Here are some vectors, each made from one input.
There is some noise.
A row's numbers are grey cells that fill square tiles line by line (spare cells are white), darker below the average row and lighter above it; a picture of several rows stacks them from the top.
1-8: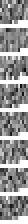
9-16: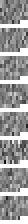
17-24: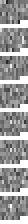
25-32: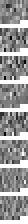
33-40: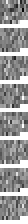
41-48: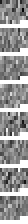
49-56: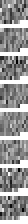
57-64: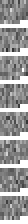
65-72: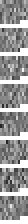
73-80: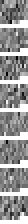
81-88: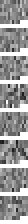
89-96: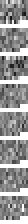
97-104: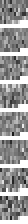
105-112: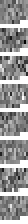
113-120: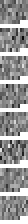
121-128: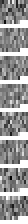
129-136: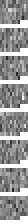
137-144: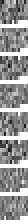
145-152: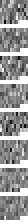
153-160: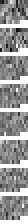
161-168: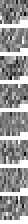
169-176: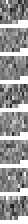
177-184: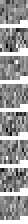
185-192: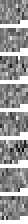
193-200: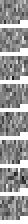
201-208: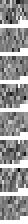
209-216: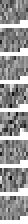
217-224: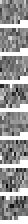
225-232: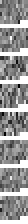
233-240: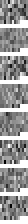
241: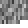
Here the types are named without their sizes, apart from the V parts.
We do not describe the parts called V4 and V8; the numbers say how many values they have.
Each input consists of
either two labels, a point on a line and a value of V4, or two values of V8.
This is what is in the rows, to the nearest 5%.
About 65% of them hold two labels, a point on a line and a value of V4. The rest hold two values of V8.
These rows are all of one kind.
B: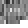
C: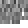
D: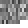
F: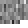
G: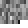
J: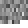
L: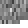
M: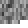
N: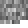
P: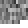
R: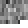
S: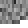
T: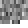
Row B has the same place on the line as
D, R and S.
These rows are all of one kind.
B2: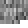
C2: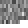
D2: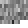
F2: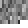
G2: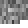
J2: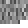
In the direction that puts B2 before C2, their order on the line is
J2, F2, D2, B2, G2, C2.
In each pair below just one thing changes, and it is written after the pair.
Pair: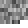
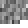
the value of V4
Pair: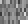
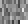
one of the two labels
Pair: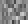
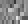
one of the two labels
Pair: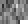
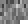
the value of V4
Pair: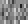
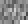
one of the two labels
